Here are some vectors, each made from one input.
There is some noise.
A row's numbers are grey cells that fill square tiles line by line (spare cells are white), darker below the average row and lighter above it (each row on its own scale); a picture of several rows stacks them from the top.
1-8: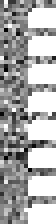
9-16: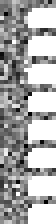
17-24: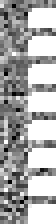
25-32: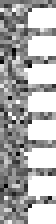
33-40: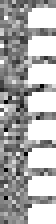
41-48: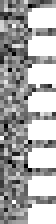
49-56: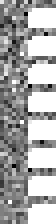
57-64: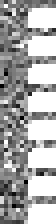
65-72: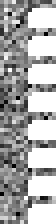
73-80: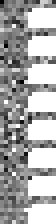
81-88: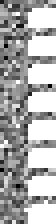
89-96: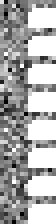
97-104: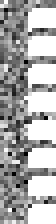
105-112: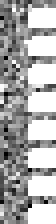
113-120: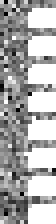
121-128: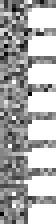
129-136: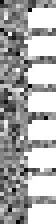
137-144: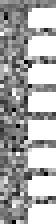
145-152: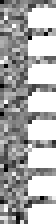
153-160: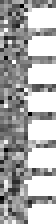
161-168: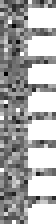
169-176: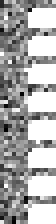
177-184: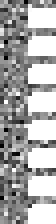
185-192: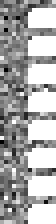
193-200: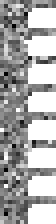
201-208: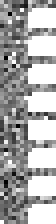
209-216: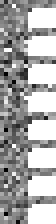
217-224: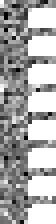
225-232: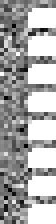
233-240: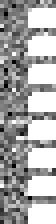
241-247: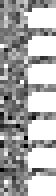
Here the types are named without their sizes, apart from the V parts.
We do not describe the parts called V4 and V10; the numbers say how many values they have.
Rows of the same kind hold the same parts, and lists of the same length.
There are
2 kinds of row.
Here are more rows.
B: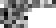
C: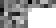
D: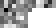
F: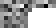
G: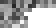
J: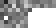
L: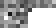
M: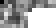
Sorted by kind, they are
B, G, L, M
C, D, F, J

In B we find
a node of a tree and three true/false values.
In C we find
a value of V4 and a value of V10.
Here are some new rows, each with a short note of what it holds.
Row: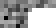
a node of a tree and three true/false values
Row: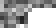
a value of V4 and a value of V10
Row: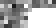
a node of a tree and three true/false values
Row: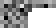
a node of a tree and three true/false values
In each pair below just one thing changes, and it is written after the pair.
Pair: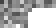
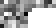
the value of V10
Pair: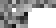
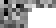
the value of V4
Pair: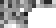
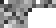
the value of V10
